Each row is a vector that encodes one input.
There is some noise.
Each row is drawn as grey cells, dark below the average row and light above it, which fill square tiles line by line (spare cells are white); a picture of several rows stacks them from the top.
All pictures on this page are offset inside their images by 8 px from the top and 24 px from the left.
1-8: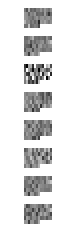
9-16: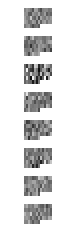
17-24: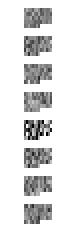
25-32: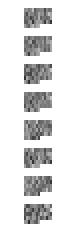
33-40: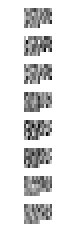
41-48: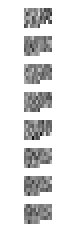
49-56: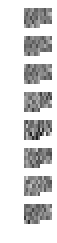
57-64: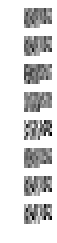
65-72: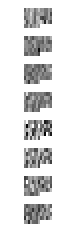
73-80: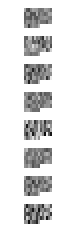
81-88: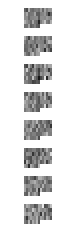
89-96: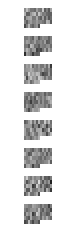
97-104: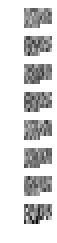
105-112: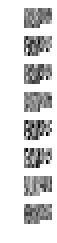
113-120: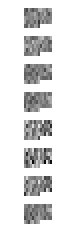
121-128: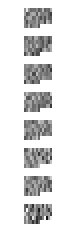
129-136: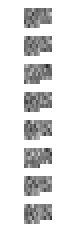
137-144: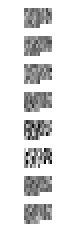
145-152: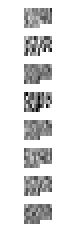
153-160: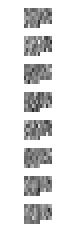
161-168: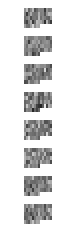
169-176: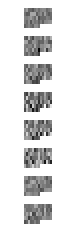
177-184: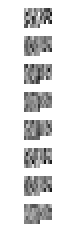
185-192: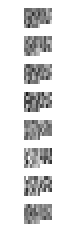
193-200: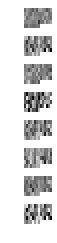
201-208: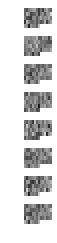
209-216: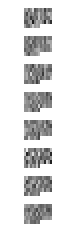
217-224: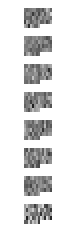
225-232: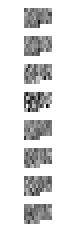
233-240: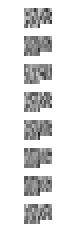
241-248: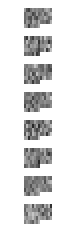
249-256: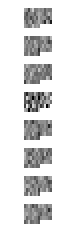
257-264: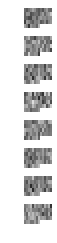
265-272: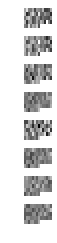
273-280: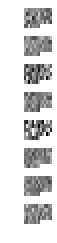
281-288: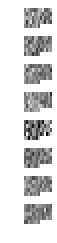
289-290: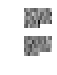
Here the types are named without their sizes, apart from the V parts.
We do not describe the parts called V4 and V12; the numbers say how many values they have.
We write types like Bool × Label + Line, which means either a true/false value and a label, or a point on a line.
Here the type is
Bool × Bool × Bool + (Label + Line) × V12 + V4.
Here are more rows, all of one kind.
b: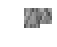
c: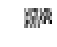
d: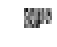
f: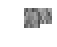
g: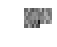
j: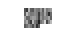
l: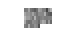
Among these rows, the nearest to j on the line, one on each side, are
d and l.
